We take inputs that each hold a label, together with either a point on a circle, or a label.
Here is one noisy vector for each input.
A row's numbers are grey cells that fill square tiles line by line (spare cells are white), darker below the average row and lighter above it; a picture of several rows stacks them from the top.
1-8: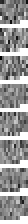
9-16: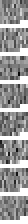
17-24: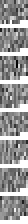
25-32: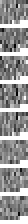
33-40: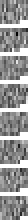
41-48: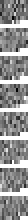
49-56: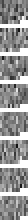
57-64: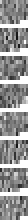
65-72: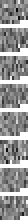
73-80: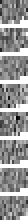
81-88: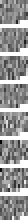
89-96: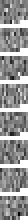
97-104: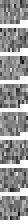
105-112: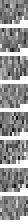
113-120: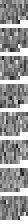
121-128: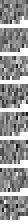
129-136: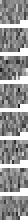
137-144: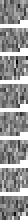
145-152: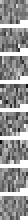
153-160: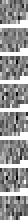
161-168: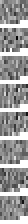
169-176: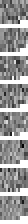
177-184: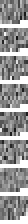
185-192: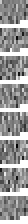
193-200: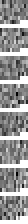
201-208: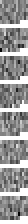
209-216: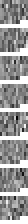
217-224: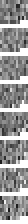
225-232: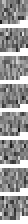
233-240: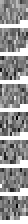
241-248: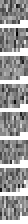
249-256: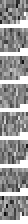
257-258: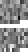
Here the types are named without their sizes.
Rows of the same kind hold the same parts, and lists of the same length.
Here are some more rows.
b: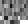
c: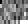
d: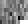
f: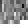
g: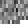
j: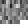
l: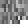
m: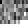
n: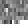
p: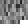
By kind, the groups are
b, d, f, g, j, l, p
c, m, n

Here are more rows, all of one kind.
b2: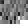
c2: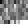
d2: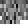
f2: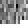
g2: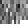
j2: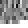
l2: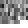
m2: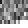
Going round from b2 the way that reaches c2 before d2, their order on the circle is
b2, c2, g2, l2, j2, f2, m2, d2.
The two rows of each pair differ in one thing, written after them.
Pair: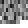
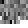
the place on the circle
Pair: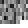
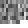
the label
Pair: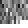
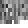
the label
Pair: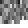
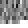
the place on the circle
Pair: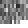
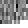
the place on the circle
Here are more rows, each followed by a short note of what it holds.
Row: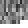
two labels
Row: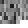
a point on a circle and a label
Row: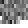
a point on a circle and a label
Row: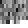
a point on a circle and a label
